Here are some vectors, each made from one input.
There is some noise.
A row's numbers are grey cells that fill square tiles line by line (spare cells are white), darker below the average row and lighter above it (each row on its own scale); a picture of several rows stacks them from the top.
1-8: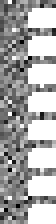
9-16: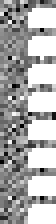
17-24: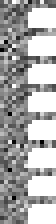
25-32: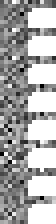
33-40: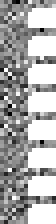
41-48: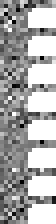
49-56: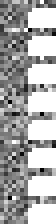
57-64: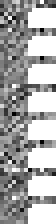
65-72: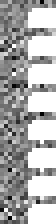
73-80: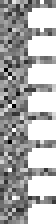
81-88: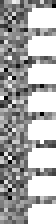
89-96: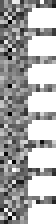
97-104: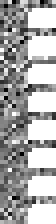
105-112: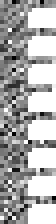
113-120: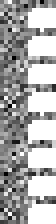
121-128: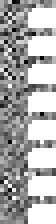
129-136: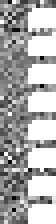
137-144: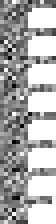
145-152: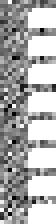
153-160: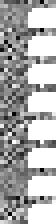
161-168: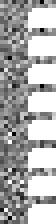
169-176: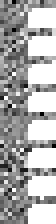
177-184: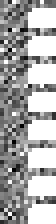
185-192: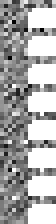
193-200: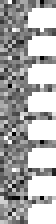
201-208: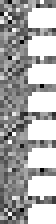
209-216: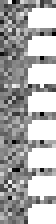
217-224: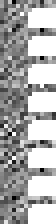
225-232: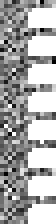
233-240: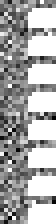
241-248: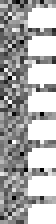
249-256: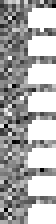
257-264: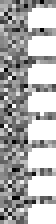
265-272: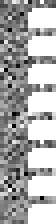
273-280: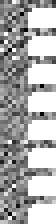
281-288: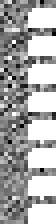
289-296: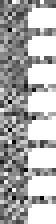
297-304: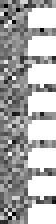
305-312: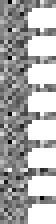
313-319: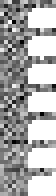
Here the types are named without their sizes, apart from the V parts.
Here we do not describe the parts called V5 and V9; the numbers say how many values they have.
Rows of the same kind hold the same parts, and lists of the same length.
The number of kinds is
3.
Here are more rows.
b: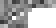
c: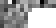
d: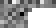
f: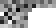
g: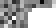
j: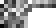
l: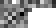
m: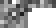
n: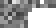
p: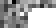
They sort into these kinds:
b, c, f, g, p
d, l, m, n
j

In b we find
a node of a tree, a value of V5 and a value of V9.
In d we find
a point on each of two lines.
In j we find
a fixed value.
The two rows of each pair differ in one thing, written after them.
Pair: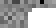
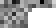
the value of V9
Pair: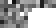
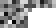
the value of V5
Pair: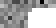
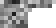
the node of the tree
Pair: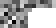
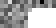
the value of V9
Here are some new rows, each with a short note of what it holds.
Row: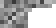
a node of a tree, a value of V5 and a value of V9
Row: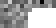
a node of a tree, a value of V5 and a value of V9
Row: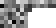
a fixed value
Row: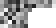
a node of a tree, a value of V5 and a value of V9
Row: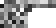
a fixed value
